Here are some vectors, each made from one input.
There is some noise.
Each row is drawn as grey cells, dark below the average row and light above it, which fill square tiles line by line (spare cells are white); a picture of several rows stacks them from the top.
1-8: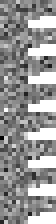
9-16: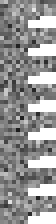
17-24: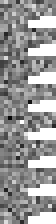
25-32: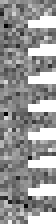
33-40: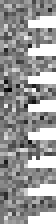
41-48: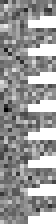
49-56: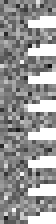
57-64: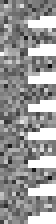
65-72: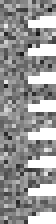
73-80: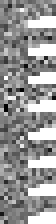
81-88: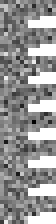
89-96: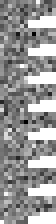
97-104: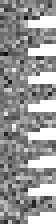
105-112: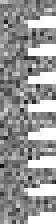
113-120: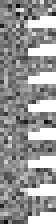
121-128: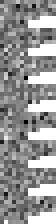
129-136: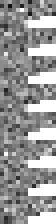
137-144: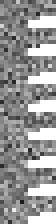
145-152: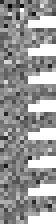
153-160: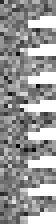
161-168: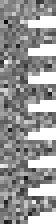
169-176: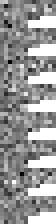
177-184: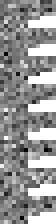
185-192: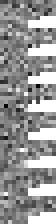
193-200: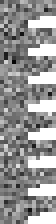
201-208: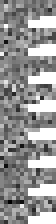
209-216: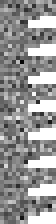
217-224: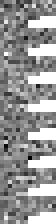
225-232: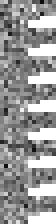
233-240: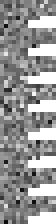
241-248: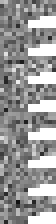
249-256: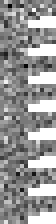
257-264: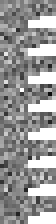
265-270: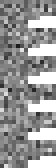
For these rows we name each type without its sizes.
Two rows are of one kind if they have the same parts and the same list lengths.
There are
2 kinds of row.
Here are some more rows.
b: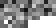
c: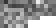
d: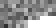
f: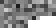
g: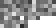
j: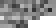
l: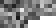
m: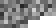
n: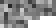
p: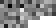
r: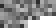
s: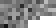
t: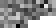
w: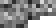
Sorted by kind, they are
b, c, f, j, n, t
d, g, l, m, p, r, s, w

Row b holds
two labels and a point on a line.
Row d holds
three labels.
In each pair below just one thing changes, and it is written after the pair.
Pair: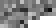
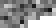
one of the two labels
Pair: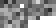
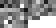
the place on the line
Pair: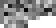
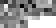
one of the two labels
